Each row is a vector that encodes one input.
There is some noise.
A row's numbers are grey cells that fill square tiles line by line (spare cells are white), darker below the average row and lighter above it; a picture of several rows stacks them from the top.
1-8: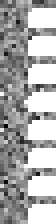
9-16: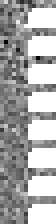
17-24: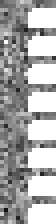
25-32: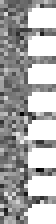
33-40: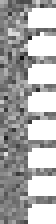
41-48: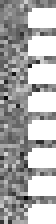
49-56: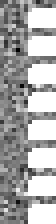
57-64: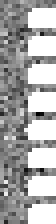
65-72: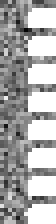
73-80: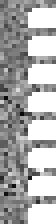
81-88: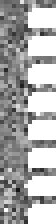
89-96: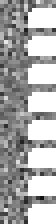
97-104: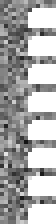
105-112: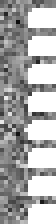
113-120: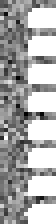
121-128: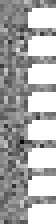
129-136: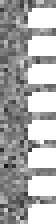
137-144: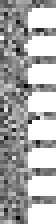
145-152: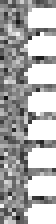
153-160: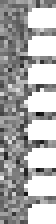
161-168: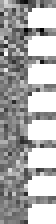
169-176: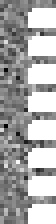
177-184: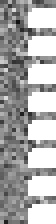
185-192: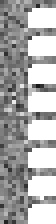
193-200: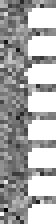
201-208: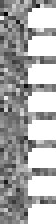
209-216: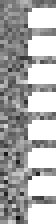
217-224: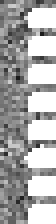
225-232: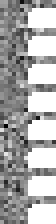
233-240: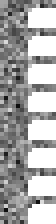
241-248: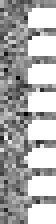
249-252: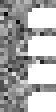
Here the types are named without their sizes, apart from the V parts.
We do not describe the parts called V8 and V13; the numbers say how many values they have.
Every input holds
a point on a line, together with either a label, or a value of V8 and a value of V13.
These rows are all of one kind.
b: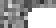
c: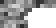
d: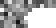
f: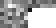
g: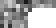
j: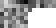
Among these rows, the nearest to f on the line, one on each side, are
b and c.
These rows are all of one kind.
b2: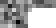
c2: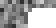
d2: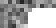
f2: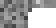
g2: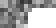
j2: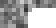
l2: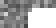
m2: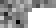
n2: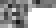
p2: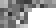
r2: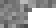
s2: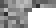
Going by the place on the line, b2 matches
m2 and n2.
